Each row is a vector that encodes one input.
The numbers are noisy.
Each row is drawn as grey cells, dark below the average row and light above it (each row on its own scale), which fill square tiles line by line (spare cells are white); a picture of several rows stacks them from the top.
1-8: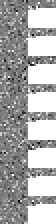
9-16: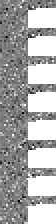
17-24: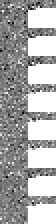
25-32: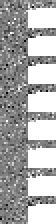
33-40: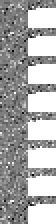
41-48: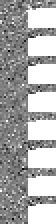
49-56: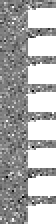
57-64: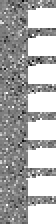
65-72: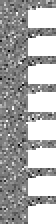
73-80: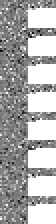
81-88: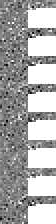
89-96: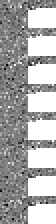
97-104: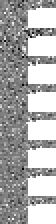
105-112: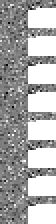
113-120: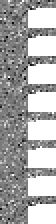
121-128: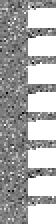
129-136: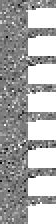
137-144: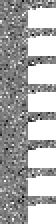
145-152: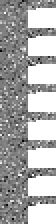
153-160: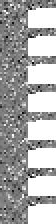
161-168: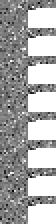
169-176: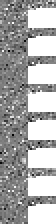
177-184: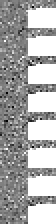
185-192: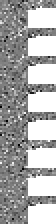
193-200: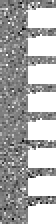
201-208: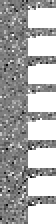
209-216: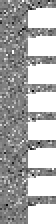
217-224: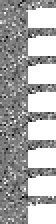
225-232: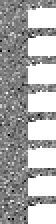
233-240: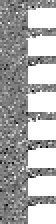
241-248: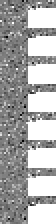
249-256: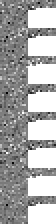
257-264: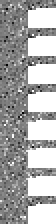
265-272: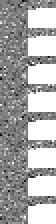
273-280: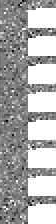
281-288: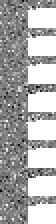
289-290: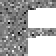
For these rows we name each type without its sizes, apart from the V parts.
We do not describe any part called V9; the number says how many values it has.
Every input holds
a node of a tree, a true/false value and a value of V9.
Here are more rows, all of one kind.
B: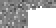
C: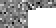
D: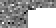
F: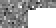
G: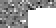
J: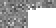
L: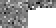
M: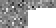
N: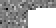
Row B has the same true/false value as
J and M.
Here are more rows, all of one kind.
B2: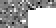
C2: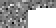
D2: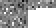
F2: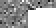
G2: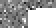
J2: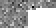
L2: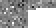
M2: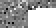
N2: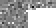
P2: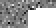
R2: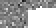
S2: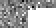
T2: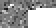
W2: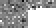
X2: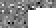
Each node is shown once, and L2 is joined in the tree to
D2 and F2.
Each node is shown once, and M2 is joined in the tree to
P2 and W2.
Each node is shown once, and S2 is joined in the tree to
T2 and X2.
